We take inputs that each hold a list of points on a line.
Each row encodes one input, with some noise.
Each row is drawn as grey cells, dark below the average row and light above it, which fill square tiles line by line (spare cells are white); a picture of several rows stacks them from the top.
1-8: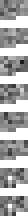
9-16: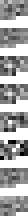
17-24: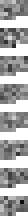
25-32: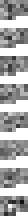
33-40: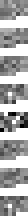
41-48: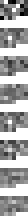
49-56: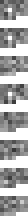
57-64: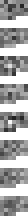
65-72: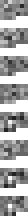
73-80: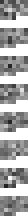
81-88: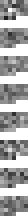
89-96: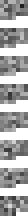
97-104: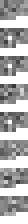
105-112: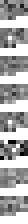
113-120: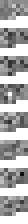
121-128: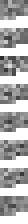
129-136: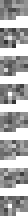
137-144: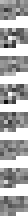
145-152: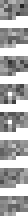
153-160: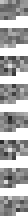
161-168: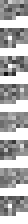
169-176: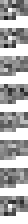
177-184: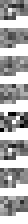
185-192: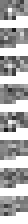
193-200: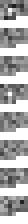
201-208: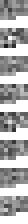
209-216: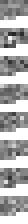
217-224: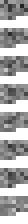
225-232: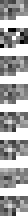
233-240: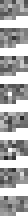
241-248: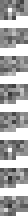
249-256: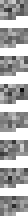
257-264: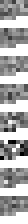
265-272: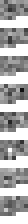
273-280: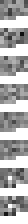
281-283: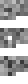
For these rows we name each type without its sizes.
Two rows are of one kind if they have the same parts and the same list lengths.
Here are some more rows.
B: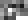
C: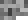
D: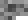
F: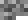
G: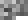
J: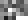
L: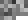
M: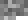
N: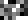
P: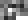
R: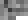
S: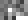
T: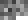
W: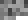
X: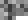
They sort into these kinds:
B, J, P, S
C, G, L, M, W
D, F, R, T, X
N

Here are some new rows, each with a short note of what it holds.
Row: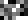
the empty list
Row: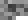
a list of three items
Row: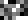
the empty list
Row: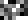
the empty list
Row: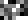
the empty list
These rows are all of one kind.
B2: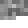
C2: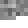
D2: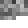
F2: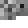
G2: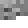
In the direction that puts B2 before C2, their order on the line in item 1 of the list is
D2, B2, C2, G2, F2.
